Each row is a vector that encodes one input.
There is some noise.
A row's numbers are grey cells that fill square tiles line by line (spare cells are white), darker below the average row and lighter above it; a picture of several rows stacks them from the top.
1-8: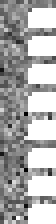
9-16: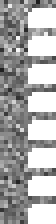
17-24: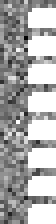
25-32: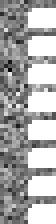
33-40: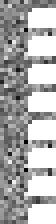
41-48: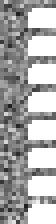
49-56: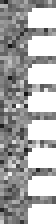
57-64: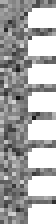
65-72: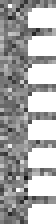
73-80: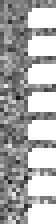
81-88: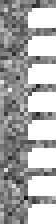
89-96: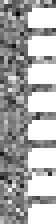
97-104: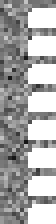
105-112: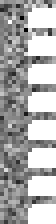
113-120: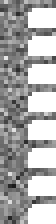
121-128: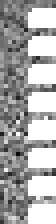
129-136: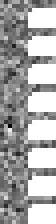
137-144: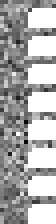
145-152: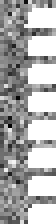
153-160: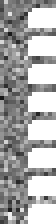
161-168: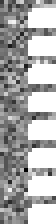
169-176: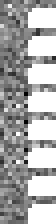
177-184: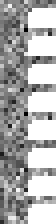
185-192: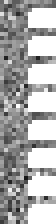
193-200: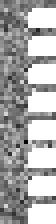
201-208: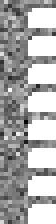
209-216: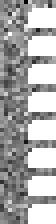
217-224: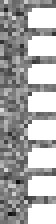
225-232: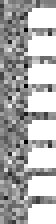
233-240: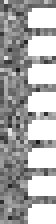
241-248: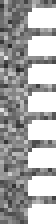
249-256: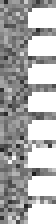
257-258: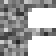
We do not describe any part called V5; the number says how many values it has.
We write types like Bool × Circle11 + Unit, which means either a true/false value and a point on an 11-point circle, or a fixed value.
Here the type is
Line7 × List2(V5) + Line8.
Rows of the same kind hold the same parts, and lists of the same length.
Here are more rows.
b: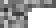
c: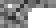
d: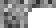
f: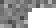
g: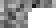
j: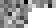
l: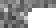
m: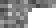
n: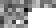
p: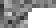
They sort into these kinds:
b
c, f, m, p
d, g, l
j, n

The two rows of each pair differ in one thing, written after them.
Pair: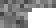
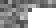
the value of V5 in item 1 of the list
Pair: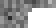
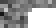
the value of V5 in item 1 of the list
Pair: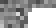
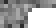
the value of V5 in item 2 of the list
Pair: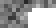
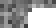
the value of V5 in item 1 of the list
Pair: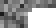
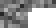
the value of V5 in item 2 of the list
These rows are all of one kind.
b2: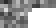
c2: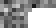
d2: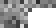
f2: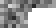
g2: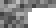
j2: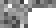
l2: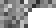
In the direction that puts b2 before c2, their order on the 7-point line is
b2, c2, l2, f2, g2, j2, d2.
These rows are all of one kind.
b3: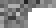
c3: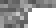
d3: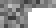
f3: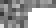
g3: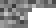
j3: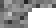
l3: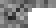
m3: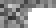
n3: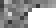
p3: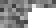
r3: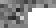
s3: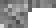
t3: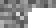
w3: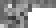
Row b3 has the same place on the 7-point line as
d3, j3, n3 and s3.
